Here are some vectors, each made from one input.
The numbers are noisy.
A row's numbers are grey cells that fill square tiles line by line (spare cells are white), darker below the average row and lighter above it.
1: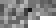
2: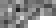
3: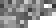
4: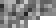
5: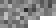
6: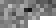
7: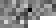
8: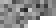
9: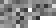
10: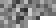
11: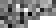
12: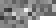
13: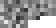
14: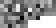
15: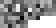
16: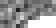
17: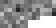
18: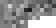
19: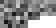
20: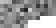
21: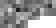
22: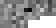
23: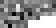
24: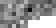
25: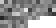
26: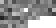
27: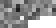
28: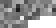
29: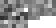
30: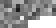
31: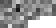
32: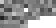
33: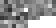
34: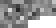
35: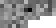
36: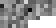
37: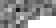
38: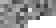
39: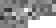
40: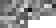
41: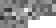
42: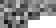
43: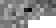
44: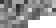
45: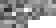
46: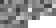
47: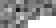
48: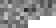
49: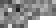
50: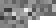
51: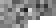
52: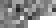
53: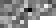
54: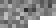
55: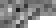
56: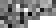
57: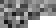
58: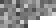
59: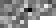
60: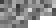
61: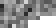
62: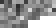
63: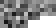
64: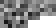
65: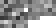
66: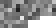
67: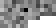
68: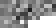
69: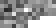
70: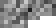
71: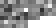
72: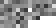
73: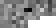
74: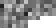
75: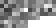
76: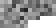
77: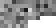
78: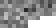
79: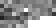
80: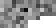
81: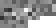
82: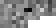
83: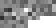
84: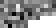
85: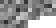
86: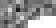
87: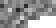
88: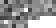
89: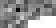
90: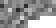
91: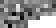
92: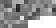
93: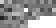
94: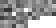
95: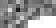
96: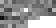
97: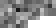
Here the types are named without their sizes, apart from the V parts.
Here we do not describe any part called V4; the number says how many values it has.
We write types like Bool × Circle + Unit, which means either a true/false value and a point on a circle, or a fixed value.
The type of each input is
List(Line) × V4.
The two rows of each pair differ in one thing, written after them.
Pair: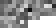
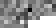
the place on the line in item 1 of the list
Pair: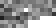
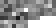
the place on the line in item 1 of the list
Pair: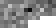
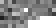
the value of V4
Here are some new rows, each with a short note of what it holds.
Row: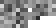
a value of V4, together with a list of one item
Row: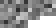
a value of V4, together with a list of one item
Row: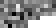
a value of V4, together with the empty list
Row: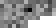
a value of V4, together with a list of two items
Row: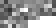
a value of V4, together with a list of three items
